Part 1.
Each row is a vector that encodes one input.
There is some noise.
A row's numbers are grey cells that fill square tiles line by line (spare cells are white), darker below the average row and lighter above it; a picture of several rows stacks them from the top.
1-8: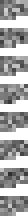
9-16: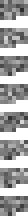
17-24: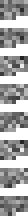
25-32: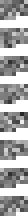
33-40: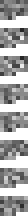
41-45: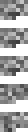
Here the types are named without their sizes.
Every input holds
a point on a circle.
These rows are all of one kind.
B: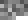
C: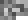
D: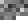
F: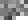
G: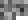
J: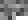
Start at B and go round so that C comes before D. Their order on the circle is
B, J, F, C, G, D.
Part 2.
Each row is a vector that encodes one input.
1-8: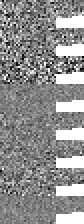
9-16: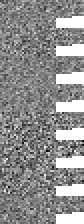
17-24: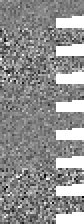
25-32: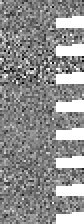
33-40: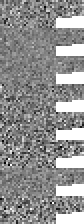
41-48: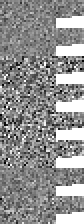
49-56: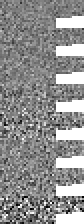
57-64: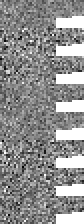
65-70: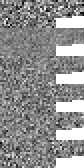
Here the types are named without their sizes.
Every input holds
either a point on a circle, or a fixed value.
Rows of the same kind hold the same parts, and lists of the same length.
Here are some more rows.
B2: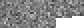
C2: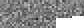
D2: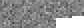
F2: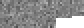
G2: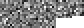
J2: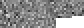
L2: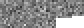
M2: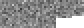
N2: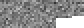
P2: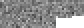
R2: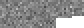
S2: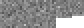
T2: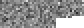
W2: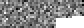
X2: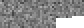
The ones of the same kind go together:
B2, D2, F2, J2, L2, M2, N2, P2, R2, S2, T2, W2, X2
C2, G2

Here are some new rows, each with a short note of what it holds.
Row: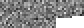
a fixed value
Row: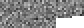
a fixed value
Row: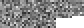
a fixed value
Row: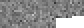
a point on a circle
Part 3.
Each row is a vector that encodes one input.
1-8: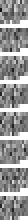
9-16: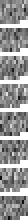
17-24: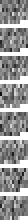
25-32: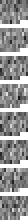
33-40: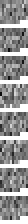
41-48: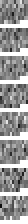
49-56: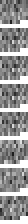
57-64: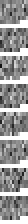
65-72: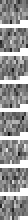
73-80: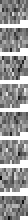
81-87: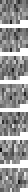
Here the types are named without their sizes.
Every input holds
a point on a circle.
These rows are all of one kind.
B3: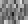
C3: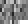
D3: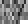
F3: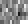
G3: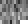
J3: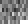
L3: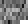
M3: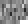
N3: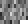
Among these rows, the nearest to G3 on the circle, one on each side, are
J3 and N3.
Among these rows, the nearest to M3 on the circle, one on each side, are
B3 and J3.
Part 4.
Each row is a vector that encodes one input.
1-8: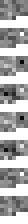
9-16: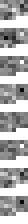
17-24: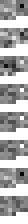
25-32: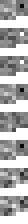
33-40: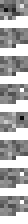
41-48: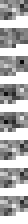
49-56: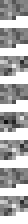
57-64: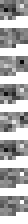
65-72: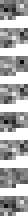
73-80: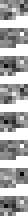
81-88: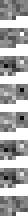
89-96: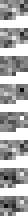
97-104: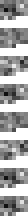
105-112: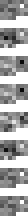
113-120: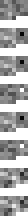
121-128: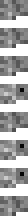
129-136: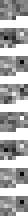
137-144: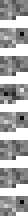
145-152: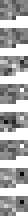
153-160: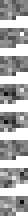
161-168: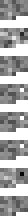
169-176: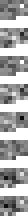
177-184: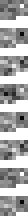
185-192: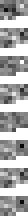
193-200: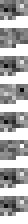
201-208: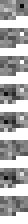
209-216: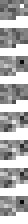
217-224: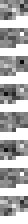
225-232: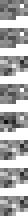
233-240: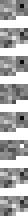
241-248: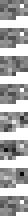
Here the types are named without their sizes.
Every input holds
a point on a line.
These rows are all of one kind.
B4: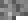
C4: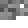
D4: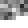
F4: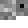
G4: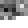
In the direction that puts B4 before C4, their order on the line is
D4, F4, B4, C4, G4.
